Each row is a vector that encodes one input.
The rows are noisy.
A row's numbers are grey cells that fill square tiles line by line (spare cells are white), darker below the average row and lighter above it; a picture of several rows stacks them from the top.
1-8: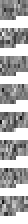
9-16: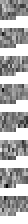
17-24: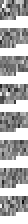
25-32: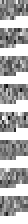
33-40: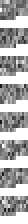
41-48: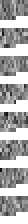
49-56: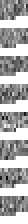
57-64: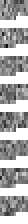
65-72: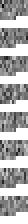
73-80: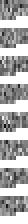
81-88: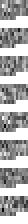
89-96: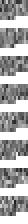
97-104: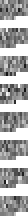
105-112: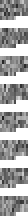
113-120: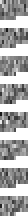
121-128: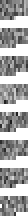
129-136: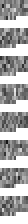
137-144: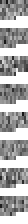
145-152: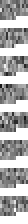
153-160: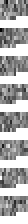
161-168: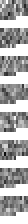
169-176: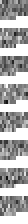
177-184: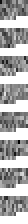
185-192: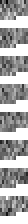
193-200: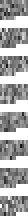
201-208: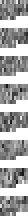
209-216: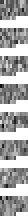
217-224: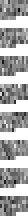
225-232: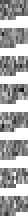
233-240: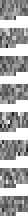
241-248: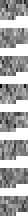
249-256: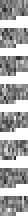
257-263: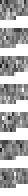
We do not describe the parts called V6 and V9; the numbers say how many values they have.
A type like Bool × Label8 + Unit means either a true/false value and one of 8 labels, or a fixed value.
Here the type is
(Bool × V6 + Unit) × (Circle11 + Unit) × V9.
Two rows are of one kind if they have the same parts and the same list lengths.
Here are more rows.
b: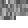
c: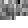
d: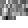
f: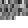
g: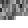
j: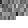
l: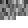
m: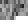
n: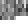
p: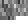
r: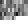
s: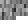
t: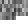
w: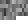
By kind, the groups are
b, c, f, g, p
d, j, m, n, r, t
l, w
s

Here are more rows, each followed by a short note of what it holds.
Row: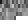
a point on an 11-point circle, a true/false value, a value of V6 and a value of V9
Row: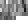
a point on an 11-point circle and a value of V9
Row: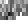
a point on an 11-point circle, a true/false value, a value of V6 and a value of V9
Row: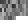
a true/false value, a value of V6 and a value of V9
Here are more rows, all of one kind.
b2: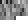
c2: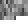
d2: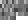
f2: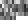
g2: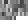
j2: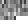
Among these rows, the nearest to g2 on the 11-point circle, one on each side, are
f2 and j2.
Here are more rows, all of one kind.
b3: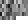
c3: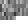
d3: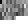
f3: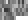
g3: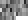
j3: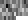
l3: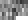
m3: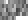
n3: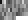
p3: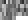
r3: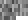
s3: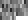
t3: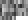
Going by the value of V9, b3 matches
g3, j3, r3 and s3.
